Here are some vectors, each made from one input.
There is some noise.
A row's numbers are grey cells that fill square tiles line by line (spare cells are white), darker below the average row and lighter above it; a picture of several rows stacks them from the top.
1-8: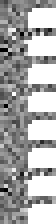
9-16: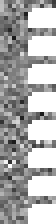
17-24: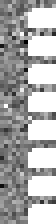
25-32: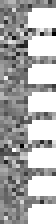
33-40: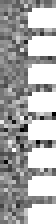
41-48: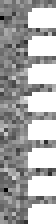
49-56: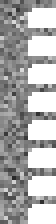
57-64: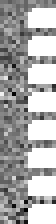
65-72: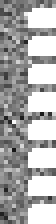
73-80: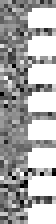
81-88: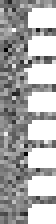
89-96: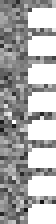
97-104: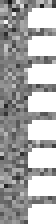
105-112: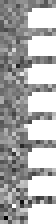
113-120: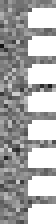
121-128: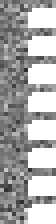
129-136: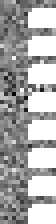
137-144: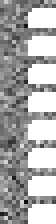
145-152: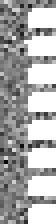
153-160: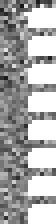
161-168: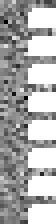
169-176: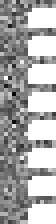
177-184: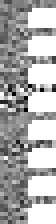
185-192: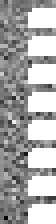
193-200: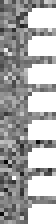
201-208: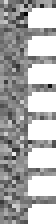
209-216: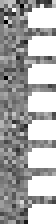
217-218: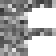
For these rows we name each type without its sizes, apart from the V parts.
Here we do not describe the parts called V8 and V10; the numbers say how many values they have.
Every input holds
a true/false value and a value of V10, together with either a point on a line, or a value of V8.
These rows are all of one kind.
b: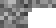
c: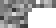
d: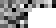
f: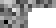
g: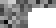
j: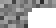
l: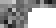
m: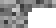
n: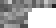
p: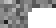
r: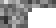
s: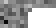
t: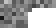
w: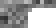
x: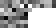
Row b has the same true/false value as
d, l, n and w.
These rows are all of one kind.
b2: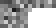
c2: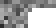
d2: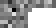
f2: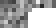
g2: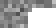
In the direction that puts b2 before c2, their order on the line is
d2, b2, c2, g2, f2.
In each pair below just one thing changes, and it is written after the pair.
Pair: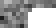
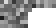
the value of V10
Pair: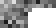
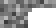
the value of V10
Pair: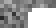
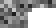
the value of V10
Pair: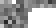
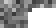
the value of V8
